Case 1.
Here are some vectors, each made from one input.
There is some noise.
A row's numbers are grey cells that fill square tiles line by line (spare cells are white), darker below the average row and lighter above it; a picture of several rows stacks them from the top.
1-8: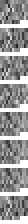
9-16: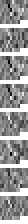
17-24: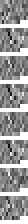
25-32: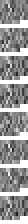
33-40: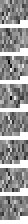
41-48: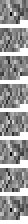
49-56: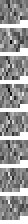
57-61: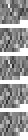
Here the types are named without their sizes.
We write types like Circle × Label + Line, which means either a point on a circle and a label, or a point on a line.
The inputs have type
Bool × Line.
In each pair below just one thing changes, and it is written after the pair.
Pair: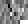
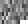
the true/false value
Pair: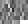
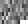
the place on the line
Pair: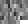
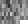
the place on the line
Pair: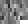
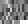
the true/false value
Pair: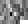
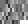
the true/false value
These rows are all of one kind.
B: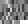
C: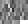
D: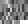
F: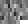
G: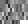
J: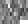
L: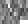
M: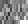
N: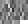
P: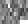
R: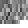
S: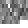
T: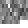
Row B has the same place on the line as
D and F.
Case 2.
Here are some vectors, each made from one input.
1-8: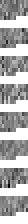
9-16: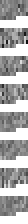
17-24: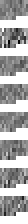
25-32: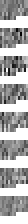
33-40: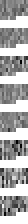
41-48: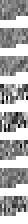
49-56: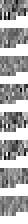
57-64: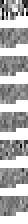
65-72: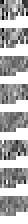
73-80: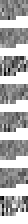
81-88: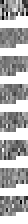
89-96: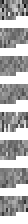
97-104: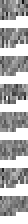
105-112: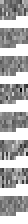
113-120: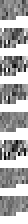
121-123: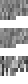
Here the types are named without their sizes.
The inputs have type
List(Line).
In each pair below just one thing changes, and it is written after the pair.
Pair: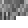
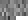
the place on the line in item 1 of the list
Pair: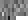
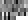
the place on the line in item 2 of the list
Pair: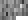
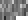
the place on the line in item 2 of the list
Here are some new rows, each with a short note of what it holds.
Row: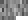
a list of two items
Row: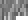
a list of one item
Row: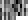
the empty list
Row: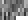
a list of two items
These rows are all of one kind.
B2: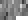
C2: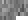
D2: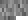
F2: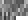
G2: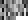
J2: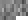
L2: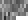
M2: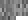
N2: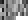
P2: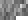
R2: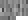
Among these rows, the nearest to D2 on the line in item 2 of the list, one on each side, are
L2 and R2.
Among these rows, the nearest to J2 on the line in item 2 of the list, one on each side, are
F2 and P2.
